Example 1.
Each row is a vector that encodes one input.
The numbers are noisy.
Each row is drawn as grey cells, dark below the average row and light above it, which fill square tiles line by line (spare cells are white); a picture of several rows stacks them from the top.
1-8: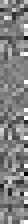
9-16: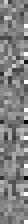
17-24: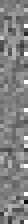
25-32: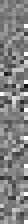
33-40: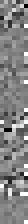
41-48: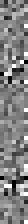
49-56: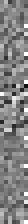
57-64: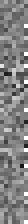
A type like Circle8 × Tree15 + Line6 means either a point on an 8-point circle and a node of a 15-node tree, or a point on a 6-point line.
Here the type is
Bool × (Tree7 + Unit).
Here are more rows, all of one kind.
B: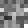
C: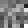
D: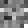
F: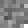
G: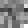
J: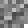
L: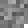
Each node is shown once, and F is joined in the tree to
D.
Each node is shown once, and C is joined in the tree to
B and L.
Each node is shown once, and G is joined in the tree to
J and L.
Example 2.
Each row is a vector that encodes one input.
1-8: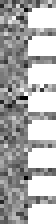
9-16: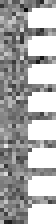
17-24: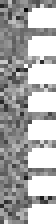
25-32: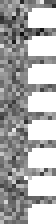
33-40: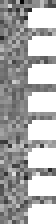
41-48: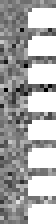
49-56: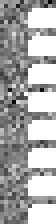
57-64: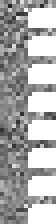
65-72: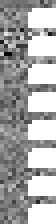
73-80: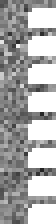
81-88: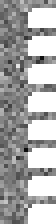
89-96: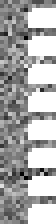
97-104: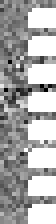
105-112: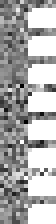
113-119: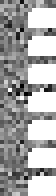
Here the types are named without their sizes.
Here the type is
(Bool × Bool × Bool + Unit) × Tree.
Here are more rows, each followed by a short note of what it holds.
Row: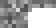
a node of a tree
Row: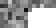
a node of a tree
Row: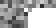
a node of a tree and three true/false values
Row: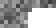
a node of a tree and three true/false values
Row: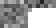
a node of a tree and three true/false values
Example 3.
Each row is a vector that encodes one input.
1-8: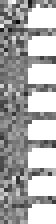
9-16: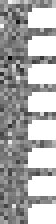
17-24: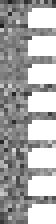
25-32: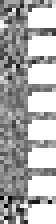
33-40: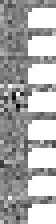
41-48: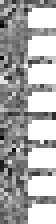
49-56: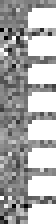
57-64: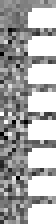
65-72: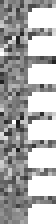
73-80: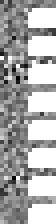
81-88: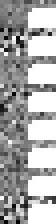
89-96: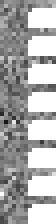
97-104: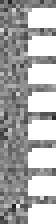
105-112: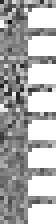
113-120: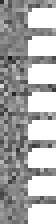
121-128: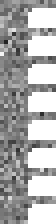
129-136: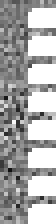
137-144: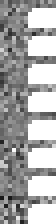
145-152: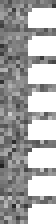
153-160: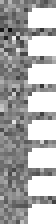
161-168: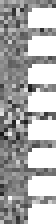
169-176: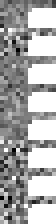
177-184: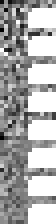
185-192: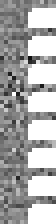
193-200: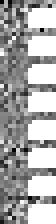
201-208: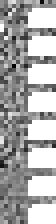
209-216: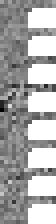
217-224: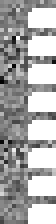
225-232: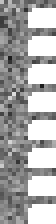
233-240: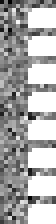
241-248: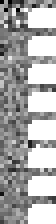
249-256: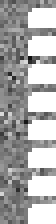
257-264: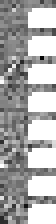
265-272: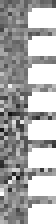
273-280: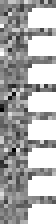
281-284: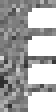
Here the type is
Circle15 × (Tree7 + Unit) + Unit.
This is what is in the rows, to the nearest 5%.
About 95% of them hold a point on a 15-point circle, together with either a fixed value, or a node of a 7-node tree. The rest hold a fixed value.
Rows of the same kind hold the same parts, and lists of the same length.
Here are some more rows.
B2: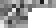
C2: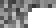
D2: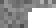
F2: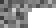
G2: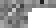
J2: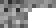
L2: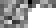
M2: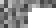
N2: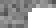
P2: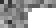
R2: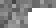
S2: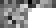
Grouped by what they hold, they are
B2, G2, J2, M2, N2, P2
C2, D2, F2, R2
L2, S2

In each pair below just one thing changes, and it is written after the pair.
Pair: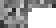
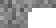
the node of the tree
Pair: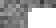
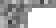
the place on the 15-point circle
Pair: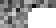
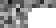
the place on the 15-point circle
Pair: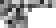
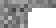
the node of the tree
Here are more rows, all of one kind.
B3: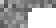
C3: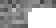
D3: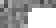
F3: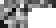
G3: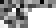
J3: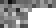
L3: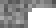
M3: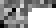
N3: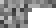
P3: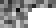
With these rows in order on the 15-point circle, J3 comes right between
L3 and N3.
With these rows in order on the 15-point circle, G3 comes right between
C3 and D3.
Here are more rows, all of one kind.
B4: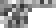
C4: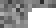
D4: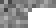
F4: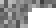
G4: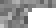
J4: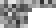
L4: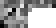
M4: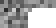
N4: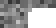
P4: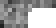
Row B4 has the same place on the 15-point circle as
D4, G4 and P4.
